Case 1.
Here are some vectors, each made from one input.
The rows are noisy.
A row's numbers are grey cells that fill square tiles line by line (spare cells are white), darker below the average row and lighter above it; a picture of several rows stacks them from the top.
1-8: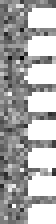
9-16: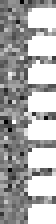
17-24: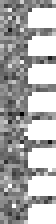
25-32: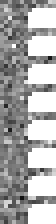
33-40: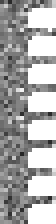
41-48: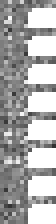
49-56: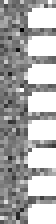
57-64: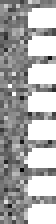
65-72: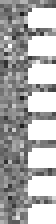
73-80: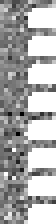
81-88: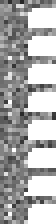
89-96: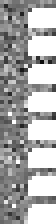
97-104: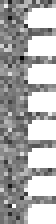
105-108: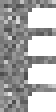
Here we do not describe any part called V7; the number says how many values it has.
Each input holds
a true/false value, together with either a point on a 5-point line, or a value of V7.
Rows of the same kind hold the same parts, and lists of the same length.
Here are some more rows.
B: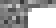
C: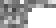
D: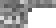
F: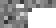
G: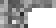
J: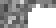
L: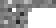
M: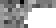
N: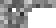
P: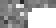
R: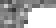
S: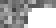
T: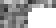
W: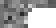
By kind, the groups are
B, F, G, J, L, M, N, P, W
C, D, R, S, T

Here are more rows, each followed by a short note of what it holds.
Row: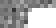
a point on a 5-point line and a true/false value
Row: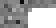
a true/false value and a value of V7
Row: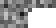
a true/false value and a value of V7
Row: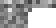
a point on a 5-point line and a true/false value
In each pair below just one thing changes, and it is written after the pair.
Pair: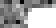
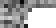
the true/false value
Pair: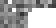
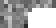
the value of V7
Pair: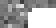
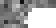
the value of V7
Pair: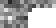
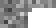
the true/false value
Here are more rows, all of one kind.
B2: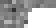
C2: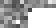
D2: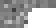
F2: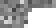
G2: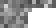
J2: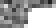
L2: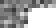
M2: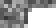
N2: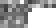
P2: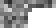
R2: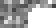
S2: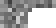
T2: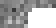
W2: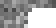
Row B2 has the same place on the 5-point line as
D2, F2, J2 and W2.
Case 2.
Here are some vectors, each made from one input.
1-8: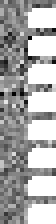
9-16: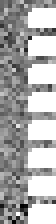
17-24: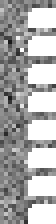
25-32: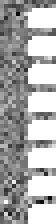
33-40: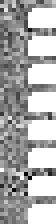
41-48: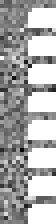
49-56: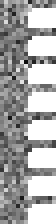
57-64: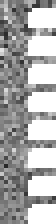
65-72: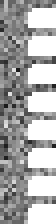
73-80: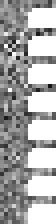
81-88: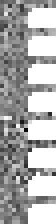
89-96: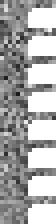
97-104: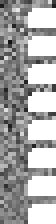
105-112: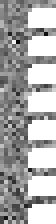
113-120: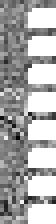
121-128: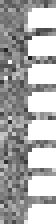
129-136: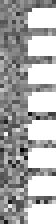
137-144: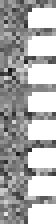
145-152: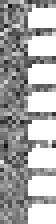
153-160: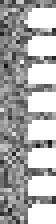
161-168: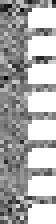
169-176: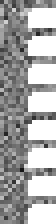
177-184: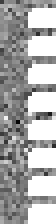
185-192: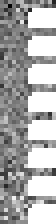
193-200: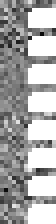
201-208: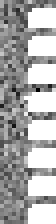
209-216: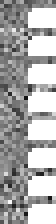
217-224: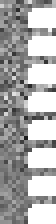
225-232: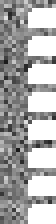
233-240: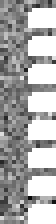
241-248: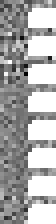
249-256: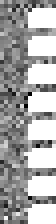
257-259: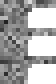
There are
3 kinds of row.
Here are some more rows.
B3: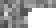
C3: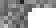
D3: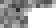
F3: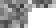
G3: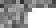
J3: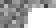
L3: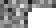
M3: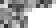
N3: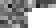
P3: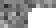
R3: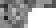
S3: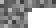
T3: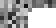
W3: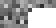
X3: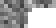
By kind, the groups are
B3, F3, G3, J3, N3, R3, S3, X3
C3, D3, M3, P3
L3, T3, W3

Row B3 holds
a node of a 7-node tree and four true/false values.
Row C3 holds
four true/false values.
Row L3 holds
a point on a 15-point line.
